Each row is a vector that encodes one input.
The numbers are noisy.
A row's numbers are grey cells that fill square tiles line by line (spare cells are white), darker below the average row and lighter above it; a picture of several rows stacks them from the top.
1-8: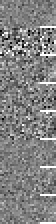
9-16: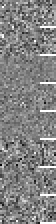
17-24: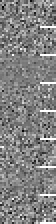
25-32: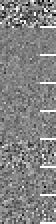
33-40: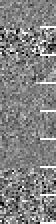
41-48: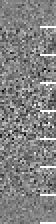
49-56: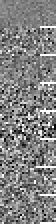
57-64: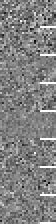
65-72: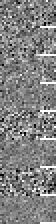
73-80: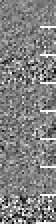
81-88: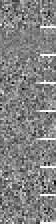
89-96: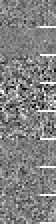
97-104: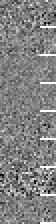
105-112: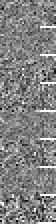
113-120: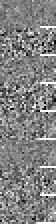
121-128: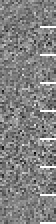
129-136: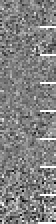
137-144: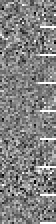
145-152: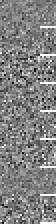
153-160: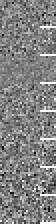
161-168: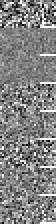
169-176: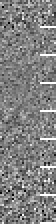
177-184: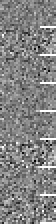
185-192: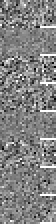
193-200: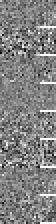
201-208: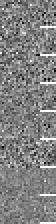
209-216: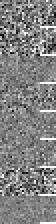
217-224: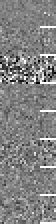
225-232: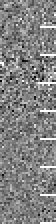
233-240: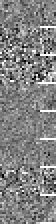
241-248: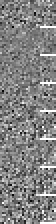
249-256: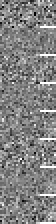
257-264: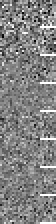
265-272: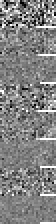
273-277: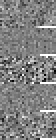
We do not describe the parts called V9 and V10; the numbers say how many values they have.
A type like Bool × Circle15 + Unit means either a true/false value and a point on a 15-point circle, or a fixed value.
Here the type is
(Label6 + Line4) × (Line5 + V10) + V9.
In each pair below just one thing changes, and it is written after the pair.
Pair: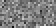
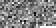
the place on the 5-point line
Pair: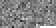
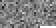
the place on the 5-point line
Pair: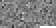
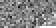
the place on the 5-point line
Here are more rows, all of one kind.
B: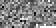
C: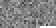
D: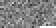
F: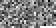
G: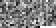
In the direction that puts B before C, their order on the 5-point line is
D, F, G, B, C.
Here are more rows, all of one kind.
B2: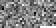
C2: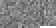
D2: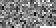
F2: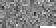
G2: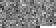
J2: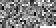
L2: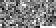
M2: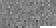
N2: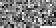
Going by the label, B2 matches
D2 and L2.
